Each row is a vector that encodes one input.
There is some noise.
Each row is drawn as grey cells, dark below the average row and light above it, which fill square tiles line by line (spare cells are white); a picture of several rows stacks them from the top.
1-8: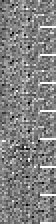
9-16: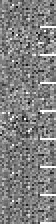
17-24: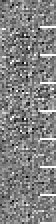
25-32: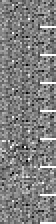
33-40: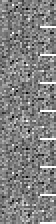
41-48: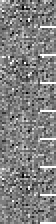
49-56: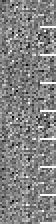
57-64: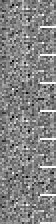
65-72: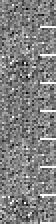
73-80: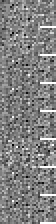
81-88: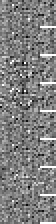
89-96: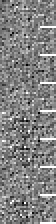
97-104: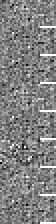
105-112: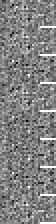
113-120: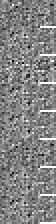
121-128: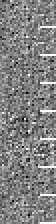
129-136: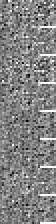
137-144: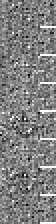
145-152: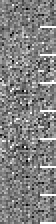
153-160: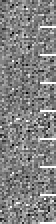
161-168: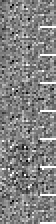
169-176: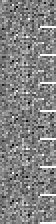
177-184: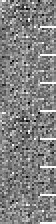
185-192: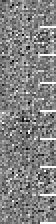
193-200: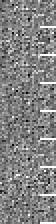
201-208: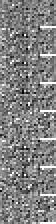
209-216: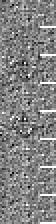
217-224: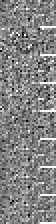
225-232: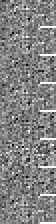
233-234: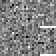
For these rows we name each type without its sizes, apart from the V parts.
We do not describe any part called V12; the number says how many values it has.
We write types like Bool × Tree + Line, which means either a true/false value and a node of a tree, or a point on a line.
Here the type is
Bool × ((Circle + Unit) × V12 + Tree).
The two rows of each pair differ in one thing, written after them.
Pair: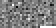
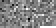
the true/false value
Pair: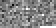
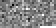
the place on the circle
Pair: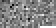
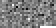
the true/false value
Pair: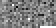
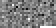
the value of V12
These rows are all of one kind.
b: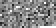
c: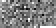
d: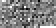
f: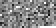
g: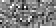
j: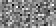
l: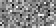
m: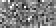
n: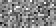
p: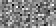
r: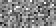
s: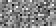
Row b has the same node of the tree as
f and g.
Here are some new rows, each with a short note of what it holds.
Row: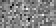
a point on a circle, a true/false value and a value of V12
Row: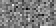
a true/false value and a value of V12
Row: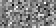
a node of a tree and a true/false value
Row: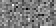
a true/false value and a value of V12
